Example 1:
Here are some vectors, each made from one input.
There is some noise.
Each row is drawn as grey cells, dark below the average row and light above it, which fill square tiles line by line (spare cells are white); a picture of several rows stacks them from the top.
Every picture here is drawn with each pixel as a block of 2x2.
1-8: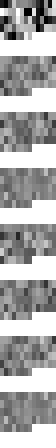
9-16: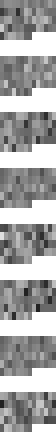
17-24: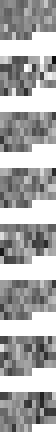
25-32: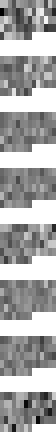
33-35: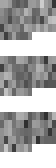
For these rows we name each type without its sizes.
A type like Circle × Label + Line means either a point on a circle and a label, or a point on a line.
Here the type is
Line.
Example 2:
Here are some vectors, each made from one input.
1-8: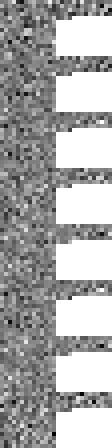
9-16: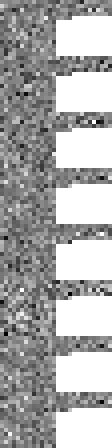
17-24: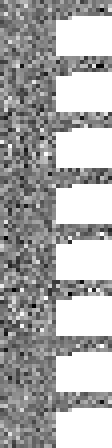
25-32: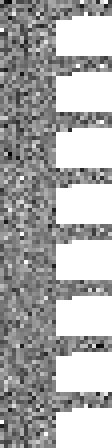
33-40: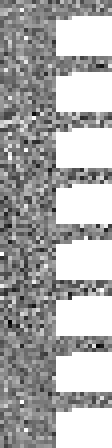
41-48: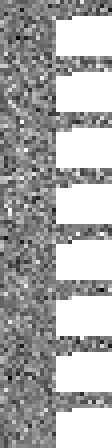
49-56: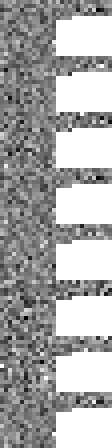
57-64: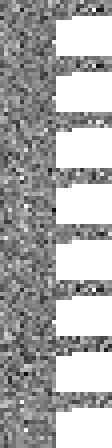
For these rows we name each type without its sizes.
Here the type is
Circle + Unit.
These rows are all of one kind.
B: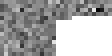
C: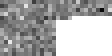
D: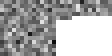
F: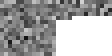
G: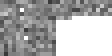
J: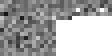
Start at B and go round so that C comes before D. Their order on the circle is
B, C, G, D, J, F.
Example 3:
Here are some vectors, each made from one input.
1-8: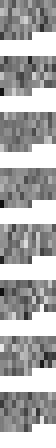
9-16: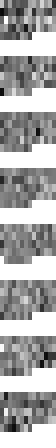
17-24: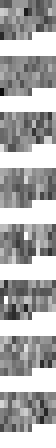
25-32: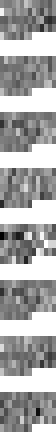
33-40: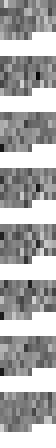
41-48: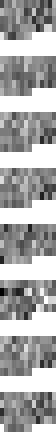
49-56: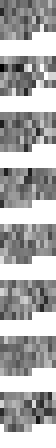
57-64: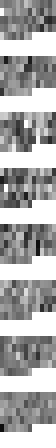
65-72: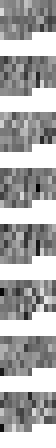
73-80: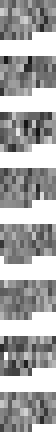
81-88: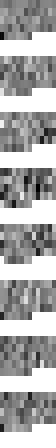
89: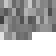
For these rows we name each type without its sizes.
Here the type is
Circle + Unit.
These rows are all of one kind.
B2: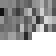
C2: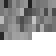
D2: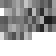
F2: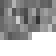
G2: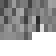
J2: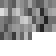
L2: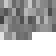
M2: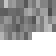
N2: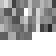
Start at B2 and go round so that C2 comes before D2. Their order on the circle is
B2, G2, C2, J2, N2, D2, L2, M2, F2.
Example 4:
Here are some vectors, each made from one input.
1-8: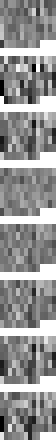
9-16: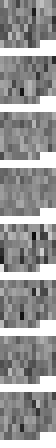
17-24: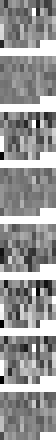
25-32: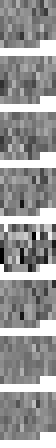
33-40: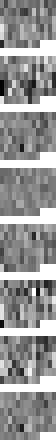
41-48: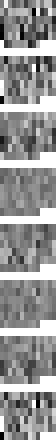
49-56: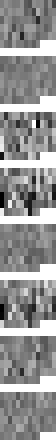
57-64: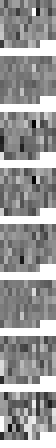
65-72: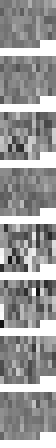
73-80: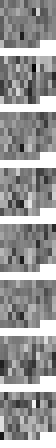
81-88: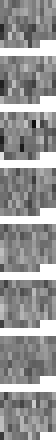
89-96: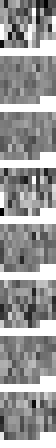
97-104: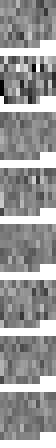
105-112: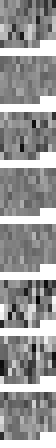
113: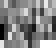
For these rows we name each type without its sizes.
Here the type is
Line × Line.
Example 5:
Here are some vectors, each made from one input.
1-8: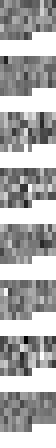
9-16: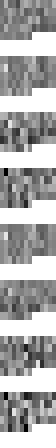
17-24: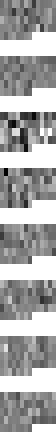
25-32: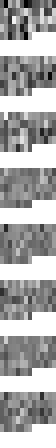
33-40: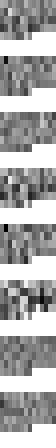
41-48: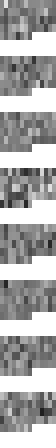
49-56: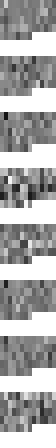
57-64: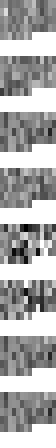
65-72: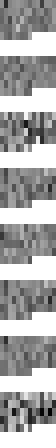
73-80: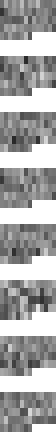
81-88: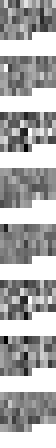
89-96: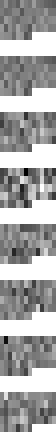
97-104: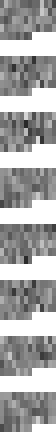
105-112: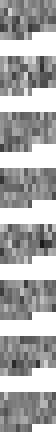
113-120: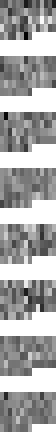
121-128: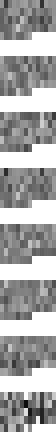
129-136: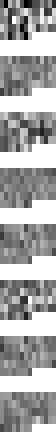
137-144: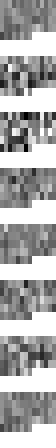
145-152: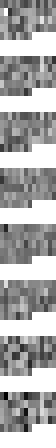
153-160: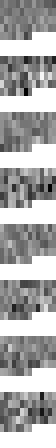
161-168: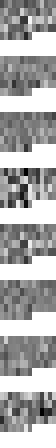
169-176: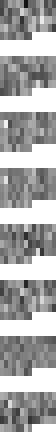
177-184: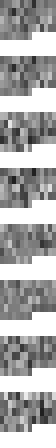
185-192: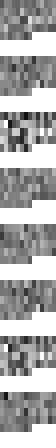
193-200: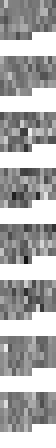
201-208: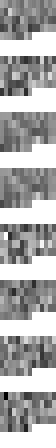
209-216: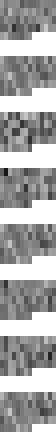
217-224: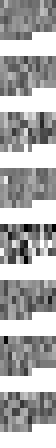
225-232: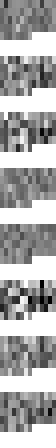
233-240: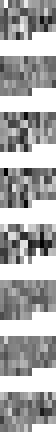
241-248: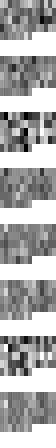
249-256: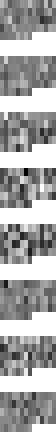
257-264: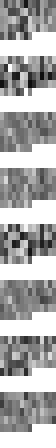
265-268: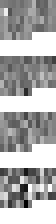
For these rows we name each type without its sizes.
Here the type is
Label.
